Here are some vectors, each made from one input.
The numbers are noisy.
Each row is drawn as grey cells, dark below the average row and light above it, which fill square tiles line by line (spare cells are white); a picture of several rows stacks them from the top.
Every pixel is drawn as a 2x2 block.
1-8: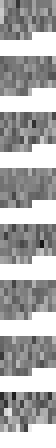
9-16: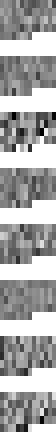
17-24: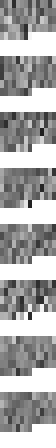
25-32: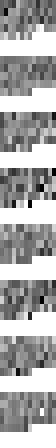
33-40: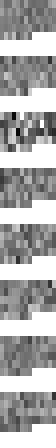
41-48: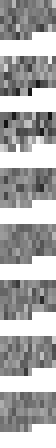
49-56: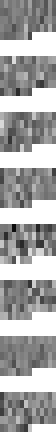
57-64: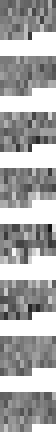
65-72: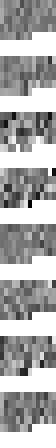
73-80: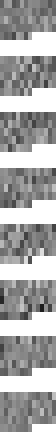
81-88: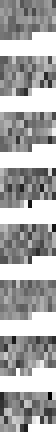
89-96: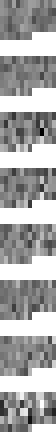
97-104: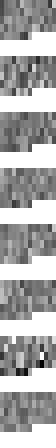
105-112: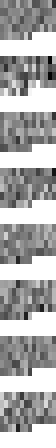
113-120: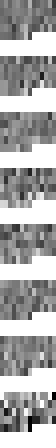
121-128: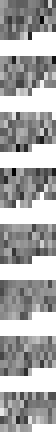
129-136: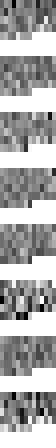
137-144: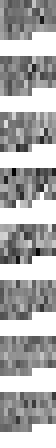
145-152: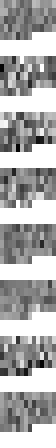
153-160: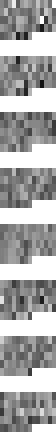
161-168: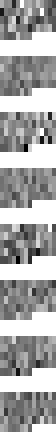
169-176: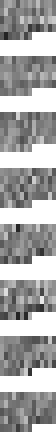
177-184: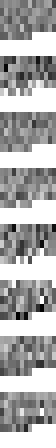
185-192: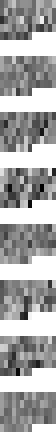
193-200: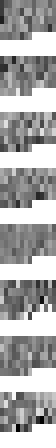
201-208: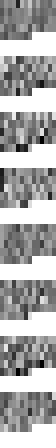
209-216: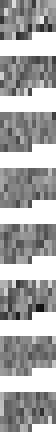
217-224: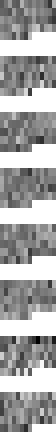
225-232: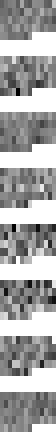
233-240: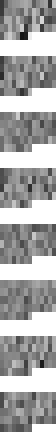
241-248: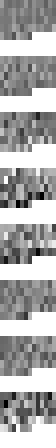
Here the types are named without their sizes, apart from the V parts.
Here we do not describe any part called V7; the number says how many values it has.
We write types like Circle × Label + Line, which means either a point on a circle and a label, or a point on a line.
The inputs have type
List(Line × V7).
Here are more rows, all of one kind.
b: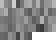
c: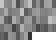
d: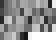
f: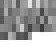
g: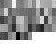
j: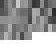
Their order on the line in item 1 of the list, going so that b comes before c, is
g, b, f, c, d, j.
